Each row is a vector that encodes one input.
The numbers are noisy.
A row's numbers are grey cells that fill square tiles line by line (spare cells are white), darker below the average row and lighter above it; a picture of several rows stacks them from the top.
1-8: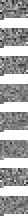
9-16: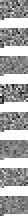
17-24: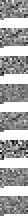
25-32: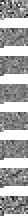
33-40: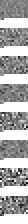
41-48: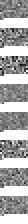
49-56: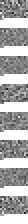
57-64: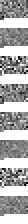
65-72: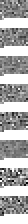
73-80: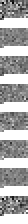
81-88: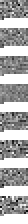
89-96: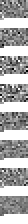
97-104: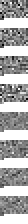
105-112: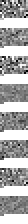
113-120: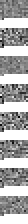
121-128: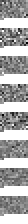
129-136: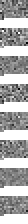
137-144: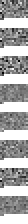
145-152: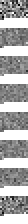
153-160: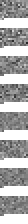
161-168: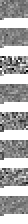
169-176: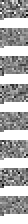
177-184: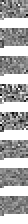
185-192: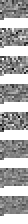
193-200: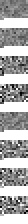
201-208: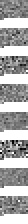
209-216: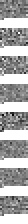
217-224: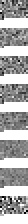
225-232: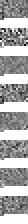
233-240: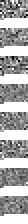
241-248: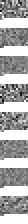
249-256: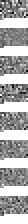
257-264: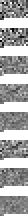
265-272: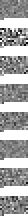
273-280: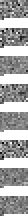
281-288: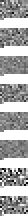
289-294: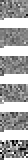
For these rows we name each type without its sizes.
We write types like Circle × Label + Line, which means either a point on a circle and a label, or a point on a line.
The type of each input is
(Bool × Bool × Bool × Bool + Unit) × Line.
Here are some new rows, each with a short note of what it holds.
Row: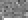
a point on a line and four true/false values
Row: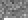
a point on a line and four true/false values
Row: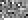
a point on a line and four true/false values
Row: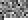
a point on a line
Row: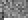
a point on a line and four true/false values
